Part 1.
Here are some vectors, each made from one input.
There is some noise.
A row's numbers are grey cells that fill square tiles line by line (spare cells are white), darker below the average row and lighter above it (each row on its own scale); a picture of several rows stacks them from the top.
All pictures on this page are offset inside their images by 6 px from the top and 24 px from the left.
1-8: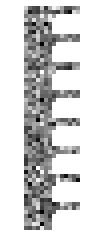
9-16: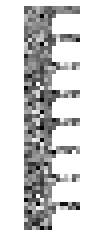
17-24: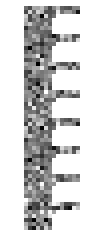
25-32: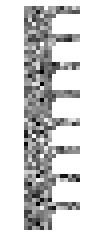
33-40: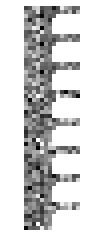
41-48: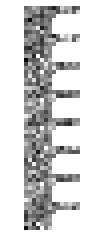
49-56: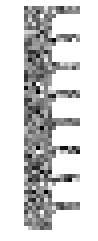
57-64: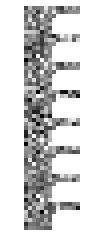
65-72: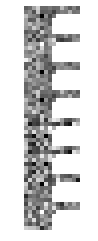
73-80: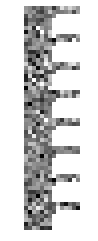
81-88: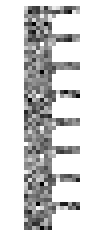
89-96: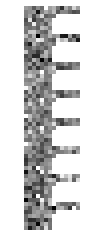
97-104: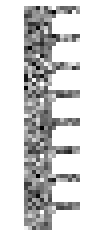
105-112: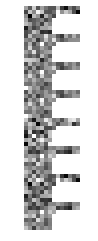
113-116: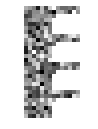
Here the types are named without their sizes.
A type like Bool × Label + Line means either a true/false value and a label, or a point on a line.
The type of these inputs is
Circle.
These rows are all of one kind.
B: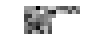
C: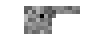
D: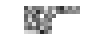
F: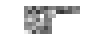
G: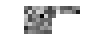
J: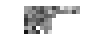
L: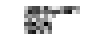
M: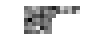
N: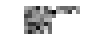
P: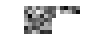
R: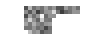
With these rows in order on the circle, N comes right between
B and L.
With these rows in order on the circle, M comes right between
C and J.
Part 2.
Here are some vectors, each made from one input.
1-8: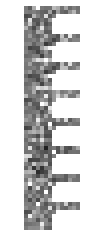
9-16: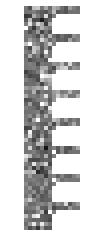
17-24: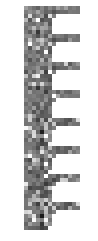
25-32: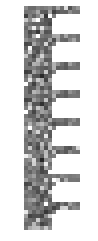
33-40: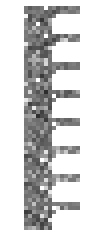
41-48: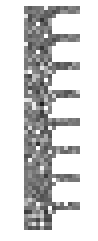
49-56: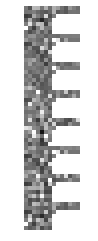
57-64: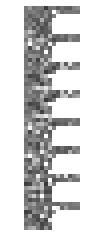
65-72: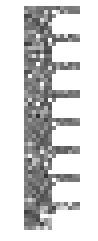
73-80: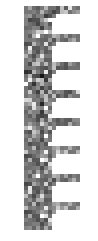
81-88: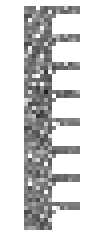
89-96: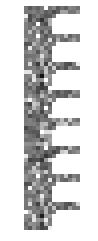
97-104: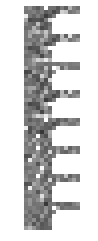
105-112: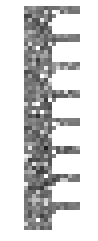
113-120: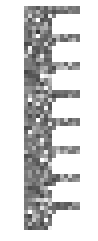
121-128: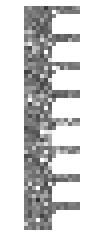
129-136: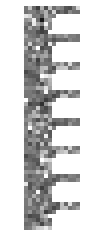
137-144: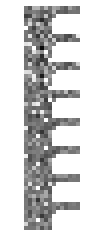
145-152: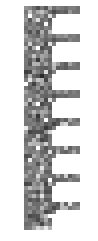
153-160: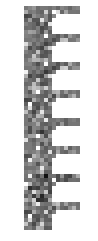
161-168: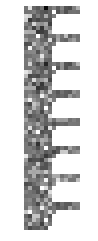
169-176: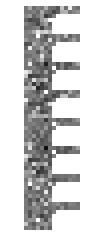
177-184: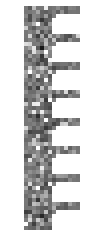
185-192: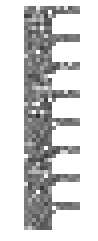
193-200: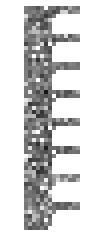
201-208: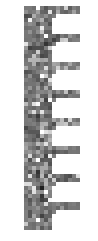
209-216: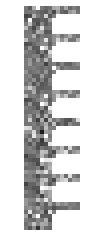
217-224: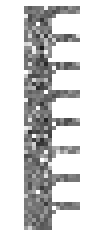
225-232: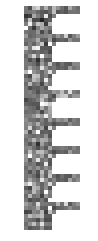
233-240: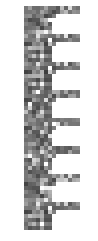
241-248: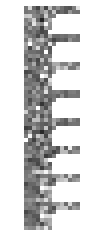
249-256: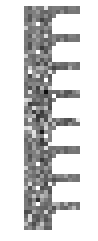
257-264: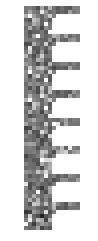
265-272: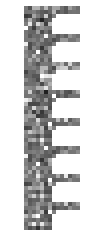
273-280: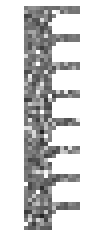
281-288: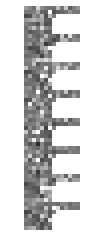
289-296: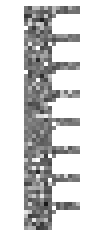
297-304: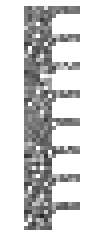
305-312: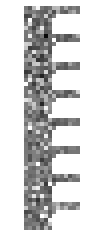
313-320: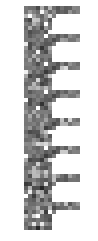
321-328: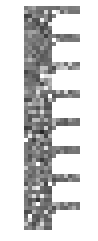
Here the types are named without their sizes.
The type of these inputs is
Circle.
